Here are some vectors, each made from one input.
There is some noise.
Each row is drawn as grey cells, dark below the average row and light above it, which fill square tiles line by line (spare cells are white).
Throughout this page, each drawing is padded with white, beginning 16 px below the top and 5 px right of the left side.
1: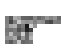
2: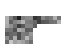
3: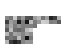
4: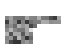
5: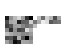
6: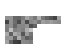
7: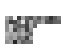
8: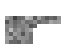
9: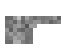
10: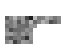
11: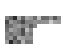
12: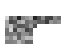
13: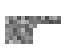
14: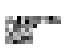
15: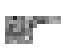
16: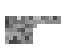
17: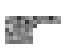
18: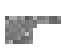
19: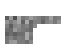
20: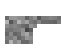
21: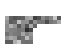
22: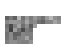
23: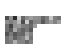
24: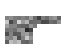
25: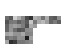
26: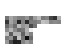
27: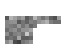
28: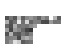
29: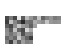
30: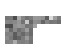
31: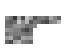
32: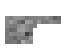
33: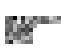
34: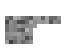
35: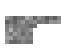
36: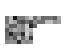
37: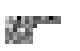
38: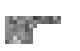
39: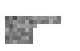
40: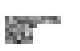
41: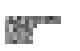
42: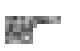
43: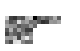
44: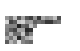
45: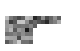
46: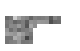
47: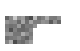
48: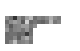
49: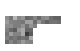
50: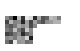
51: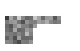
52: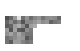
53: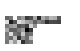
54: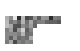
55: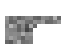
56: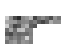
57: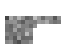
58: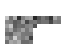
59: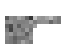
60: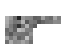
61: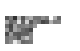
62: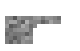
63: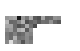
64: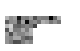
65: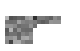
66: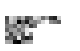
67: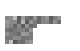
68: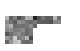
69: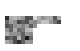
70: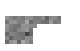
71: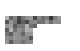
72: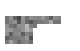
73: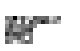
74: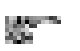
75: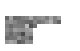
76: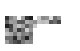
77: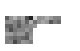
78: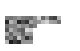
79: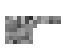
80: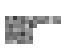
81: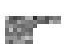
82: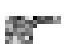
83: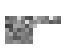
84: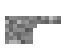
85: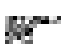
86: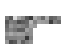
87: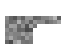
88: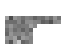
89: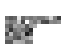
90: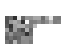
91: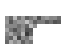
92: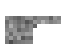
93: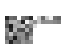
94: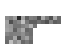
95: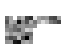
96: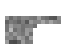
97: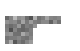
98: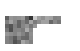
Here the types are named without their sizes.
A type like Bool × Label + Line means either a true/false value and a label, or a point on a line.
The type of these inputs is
Circle + Tree.
